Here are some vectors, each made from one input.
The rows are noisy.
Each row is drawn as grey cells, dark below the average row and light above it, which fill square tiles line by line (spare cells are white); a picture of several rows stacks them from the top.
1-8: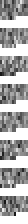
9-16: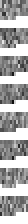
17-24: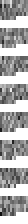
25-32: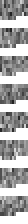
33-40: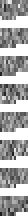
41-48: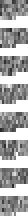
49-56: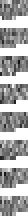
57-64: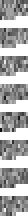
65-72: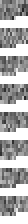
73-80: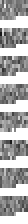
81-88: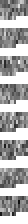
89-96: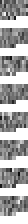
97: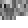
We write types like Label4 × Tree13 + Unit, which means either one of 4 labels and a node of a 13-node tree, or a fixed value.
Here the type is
Label5 × (Label5 + Tree7).
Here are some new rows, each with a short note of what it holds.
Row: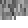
two labels (each one of 5)
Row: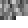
one of 5 labels and a node of a 7-node tree
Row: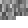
one of 5 labels and a node of a 7-node tree
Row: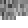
two labels (each one of 5)
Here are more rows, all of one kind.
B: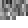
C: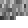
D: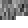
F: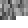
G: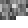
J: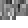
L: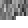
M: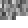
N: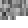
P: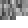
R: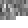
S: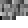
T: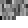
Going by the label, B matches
J, S and T.
